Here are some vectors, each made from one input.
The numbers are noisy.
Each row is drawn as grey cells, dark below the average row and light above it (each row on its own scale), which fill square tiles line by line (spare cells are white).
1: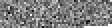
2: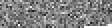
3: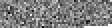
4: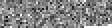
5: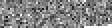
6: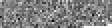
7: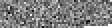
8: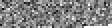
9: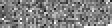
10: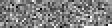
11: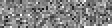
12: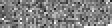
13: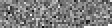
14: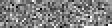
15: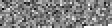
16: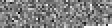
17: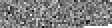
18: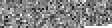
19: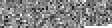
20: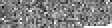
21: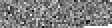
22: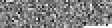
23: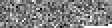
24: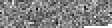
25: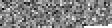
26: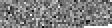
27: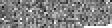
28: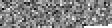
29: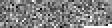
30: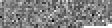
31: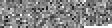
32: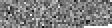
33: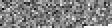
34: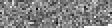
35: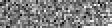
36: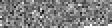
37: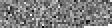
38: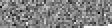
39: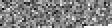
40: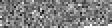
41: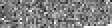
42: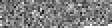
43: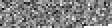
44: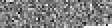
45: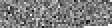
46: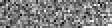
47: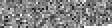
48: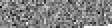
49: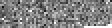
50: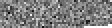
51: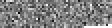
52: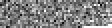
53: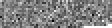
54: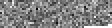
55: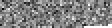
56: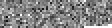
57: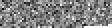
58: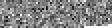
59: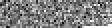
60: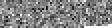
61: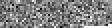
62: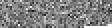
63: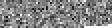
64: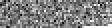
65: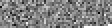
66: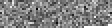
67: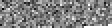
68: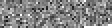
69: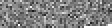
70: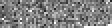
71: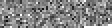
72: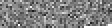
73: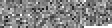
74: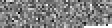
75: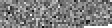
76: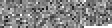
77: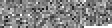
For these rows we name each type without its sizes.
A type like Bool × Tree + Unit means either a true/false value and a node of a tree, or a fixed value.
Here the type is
Label.
